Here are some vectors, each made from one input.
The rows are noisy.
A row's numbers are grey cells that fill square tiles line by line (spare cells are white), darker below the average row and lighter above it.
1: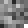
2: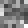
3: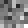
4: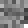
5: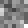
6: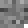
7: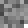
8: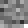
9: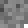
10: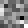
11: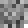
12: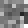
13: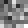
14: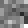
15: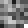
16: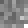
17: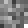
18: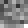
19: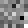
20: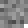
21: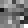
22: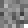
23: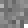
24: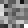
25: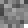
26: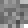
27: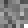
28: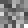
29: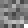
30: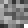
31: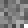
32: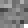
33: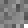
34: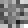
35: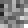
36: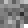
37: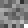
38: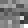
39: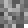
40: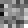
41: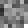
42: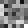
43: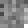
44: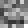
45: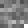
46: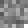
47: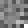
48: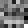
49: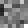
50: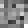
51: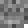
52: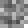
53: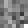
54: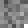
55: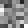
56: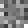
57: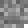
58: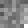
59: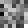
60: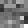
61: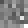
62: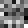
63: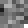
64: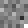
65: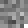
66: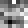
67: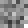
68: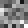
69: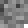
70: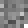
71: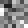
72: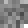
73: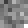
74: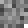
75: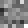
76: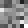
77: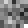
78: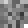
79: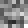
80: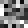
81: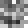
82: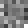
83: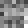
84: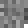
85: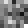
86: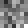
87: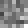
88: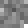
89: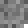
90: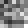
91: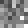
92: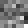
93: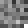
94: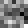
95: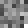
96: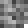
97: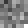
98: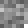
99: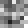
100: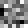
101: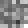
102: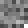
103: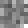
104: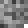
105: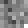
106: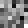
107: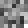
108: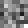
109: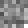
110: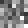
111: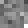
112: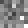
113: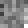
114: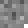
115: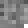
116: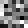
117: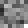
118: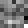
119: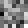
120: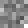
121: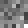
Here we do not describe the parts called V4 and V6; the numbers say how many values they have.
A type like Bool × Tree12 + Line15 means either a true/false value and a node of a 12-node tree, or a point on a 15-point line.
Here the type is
Bool × (Circle5 × V6 + Line5) + V4.
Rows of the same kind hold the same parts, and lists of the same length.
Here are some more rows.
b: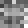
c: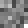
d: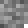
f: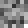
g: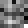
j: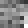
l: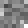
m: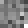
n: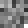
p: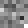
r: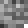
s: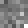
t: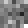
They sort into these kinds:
b, d, j, r
c, f, g, m, n, s
l, p, t

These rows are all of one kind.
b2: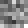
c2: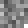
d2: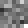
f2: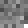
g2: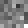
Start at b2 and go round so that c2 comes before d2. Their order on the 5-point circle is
b2, g2, c2, d2, f2.
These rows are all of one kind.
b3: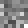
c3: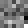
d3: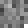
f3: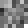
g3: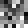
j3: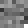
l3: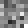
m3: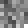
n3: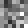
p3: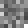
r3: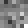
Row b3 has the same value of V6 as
c3 and f3.
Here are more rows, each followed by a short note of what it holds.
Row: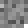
a point on a 5-point circle, a true/false value and a value of V6
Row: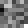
a point on a 5-point circle, a true/false value and a value of V6
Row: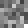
a point on a 5-point line and a true/false value
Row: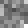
a value of V4
